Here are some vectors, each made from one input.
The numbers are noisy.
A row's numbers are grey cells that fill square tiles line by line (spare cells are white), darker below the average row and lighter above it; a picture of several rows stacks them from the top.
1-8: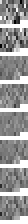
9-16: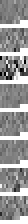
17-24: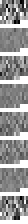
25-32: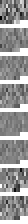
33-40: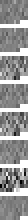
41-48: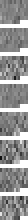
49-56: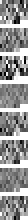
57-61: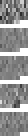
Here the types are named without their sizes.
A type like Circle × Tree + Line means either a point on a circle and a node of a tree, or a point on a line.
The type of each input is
Bool × Line.
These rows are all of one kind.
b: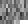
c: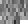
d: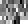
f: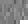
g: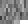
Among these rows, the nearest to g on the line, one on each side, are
b and c.
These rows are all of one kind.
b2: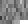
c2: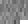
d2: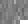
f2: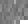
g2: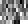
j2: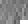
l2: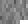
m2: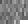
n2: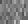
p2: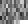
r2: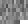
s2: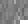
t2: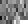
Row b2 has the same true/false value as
c2, j2, l2 and p2.
